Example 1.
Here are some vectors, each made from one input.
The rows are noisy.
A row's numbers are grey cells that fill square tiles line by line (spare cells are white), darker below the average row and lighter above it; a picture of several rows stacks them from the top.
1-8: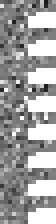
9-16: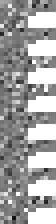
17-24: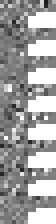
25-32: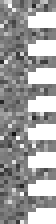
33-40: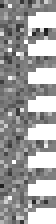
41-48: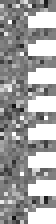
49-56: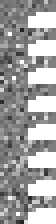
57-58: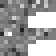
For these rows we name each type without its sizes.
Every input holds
a label, together with either a fixed value, or four true/false values.
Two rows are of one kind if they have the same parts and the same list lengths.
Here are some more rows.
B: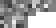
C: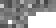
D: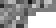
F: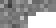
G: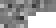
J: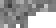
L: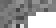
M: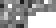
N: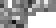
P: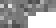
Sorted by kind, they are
B, D, F, G, J, L, M, N
C, P

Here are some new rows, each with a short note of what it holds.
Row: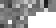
a label
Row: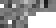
a label
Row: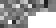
a label
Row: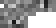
a label
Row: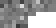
a label and four true/false values
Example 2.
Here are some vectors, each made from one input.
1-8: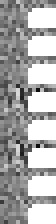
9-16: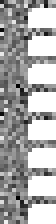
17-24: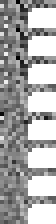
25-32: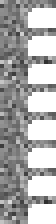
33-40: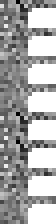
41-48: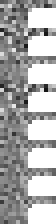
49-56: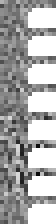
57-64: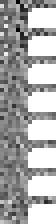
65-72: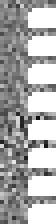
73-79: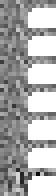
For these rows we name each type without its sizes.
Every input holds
either a label, or a point on a line.
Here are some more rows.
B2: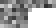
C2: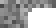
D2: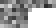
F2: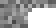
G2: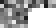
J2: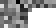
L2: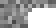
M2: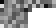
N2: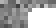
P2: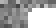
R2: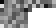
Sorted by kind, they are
B2, D2, G2, J2, M2, R2
C2, F2, L2, N2, P2

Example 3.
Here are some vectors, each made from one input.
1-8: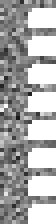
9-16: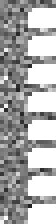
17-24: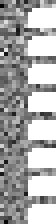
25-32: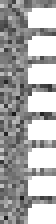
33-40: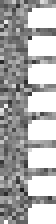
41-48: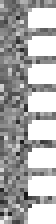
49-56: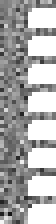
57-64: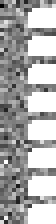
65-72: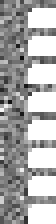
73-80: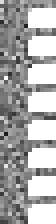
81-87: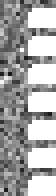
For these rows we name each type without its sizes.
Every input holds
a node of a tree, together with either a fixed value, or four true/false values.
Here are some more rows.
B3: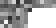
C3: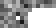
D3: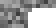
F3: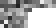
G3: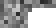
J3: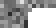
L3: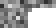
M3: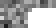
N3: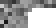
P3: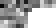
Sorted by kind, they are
B3, F3, P3
C3, D3, G3, J3, L3, M3, N3

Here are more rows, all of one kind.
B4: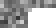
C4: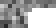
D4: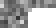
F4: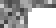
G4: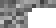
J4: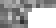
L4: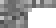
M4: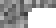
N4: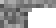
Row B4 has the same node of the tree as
D4, J4 and L4.
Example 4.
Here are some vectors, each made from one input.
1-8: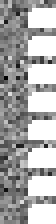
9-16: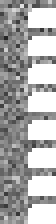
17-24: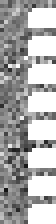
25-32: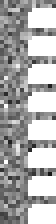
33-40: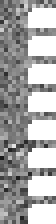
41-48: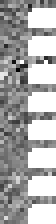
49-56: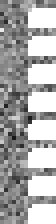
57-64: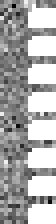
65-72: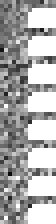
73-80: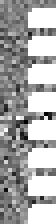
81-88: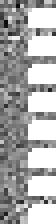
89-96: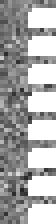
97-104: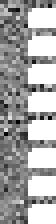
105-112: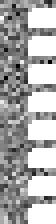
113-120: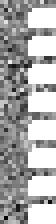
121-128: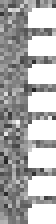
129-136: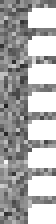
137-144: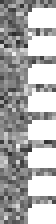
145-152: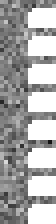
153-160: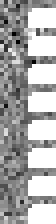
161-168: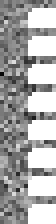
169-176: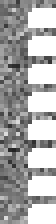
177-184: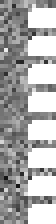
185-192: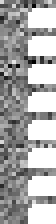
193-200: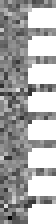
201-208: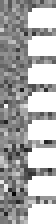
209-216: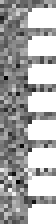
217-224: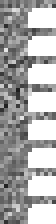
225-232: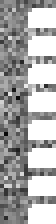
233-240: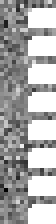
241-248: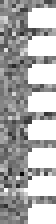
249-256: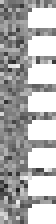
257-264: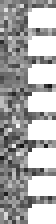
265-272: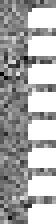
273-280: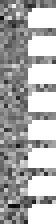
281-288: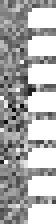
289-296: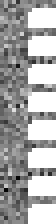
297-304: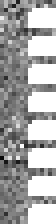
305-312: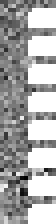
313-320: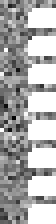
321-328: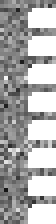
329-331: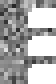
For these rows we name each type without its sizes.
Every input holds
a list of points on a circle.
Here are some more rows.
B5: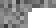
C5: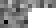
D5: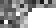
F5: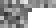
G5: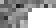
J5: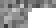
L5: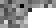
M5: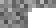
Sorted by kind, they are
B5, D5, J5
C5, G5, L5, M5
F5

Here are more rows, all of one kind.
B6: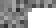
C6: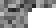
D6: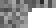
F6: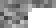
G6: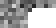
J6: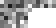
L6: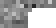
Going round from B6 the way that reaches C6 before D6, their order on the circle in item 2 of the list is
B6, C6, L6, J6, G6, F6, D6.
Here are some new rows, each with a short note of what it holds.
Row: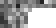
a list of one item
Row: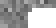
a list of one item
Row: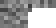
a list of one item
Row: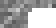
a list of one item
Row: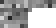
a list of two items
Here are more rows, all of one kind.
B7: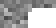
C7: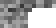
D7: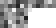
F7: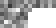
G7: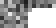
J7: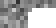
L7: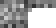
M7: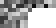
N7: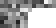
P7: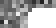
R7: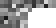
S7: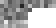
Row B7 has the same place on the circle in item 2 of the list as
C7, D7, F7 and S7.
